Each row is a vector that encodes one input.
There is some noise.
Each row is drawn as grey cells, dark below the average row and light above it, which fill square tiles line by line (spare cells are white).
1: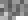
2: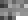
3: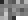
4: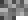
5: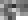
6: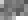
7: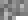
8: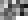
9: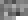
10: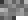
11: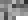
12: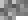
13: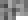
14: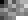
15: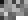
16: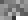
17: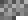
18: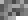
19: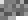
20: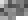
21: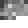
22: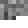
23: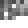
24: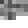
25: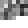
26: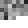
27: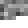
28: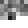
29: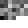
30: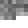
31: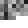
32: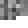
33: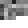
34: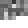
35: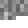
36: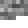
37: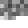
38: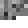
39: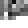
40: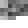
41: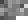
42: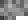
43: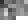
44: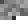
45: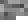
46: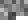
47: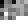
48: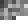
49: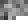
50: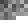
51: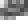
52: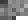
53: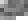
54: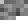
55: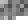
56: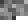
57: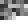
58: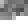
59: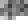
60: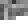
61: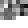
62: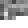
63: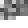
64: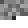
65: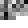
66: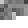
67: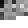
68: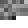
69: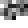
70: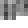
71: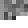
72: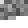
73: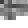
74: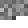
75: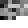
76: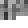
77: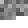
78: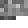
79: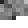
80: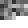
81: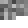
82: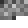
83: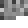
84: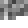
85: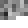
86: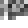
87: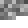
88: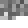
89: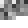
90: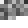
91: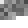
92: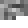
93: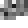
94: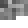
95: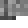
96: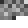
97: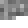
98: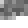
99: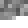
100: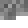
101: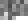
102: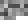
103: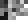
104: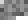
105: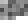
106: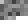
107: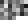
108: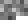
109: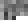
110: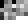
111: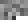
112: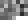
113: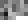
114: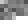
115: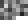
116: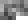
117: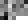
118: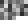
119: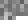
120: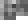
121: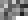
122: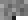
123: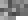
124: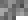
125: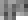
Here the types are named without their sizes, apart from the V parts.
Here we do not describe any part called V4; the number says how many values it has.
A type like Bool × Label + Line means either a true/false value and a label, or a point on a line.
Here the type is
Bool × Bool × Bool + Label × V4 + Unit.
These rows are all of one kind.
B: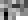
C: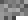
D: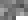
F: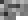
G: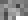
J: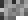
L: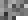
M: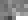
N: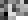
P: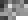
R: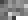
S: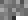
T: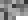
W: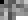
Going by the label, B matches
C, G, P and T.
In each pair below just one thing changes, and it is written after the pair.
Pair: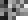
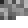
the value of V4
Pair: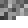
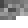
the value of V4
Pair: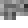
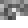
the label
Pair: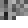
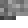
the label
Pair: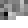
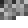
the value of V4
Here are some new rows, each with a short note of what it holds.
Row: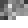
a label and a value of V4
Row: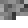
a label and a value of V4
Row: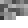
three true/false values
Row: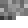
a label and a value of V4
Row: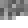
three true/false values
